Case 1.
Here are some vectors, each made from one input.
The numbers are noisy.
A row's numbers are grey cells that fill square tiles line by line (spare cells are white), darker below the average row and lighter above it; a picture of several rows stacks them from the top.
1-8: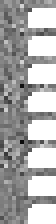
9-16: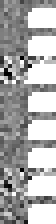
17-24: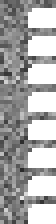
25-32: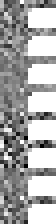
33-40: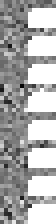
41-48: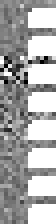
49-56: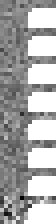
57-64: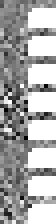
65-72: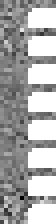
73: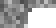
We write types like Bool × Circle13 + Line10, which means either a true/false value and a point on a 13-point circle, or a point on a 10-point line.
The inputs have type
Label9.
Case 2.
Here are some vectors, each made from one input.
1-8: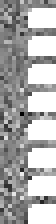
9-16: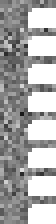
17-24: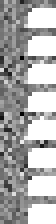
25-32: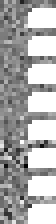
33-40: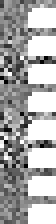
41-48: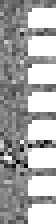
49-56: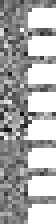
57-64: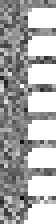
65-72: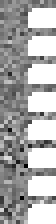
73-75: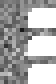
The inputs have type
Label9.
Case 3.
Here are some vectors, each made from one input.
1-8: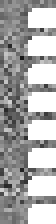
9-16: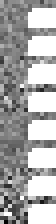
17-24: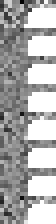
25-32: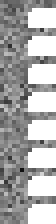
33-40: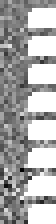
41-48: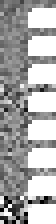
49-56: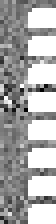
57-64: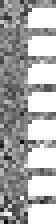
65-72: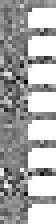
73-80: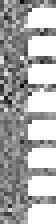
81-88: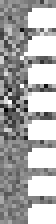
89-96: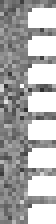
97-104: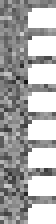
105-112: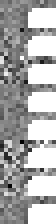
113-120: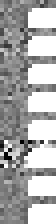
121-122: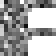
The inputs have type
Label9.
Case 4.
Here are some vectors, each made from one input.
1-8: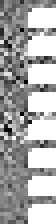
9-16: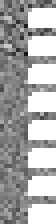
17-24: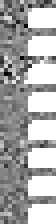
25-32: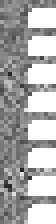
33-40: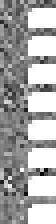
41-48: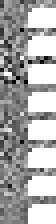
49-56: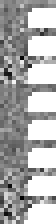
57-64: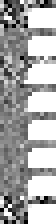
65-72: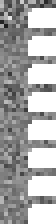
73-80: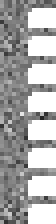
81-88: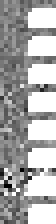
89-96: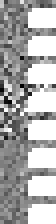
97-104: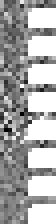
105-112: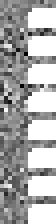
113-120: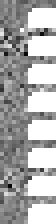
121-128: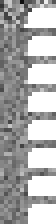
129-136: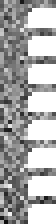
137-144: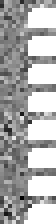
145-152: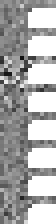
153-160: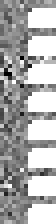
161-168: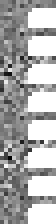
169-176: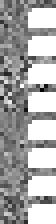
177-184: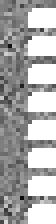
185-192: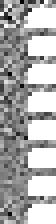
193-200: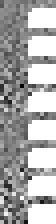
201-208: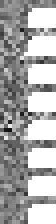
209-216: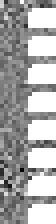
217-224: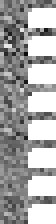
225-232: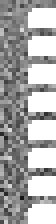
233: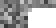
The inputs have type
Label9.
